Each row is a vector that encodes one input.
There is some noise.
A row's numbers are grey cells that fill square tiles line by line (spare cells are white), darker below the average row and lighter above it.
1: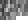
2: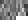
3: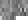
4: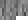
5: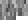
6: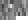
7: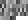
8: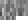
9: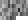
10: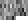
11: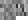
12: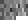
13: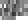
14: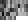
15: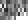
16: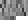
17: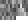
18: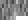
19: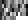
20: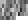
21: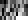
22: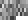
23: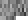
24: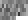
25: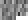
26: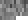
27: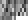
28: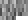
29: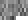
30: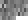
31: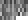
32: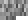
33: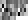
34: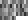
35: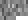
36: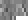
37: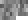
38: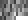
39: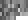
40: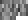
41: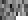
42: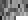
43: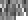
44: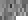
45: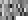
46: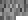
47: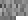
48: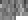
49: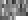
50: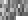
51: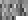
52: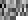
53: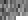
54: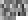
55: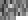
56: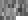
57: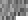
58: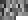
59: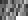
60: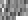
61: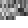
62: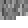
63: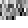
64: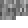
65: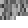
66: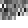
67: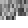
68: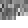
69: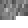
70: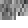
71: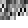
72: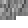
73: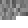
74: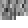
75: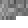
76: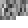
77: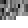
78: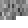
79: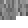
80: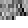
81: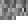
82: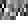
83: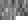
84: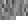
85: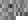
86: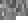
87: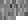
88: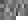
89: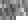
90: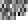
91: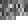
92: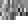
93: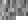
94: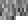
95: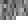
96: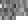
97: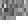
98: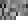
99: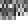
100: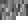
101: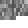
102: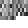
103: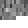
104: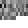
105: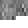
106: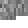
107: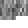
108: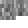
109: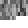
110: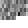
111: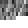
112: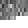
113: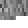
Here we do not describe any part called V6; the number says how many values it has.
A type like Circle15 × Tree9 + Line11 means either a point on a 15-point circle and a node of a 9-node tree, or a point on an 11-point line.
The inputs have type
Bool × Bool × Bool × Bool × (Tree8 + V6).
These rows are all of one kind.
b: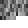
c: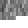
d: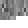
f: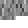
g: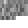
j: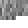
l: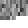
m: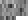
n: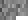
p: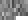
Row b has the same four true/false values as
f, g, l and n.
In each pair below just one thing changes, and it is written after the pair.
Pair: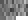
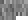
one of the four true/false values
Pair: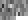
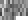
one of the four true/false values
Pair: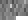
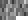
the node of the tree
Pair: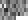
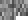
the node of the tree
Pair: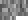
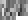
the node of the tree
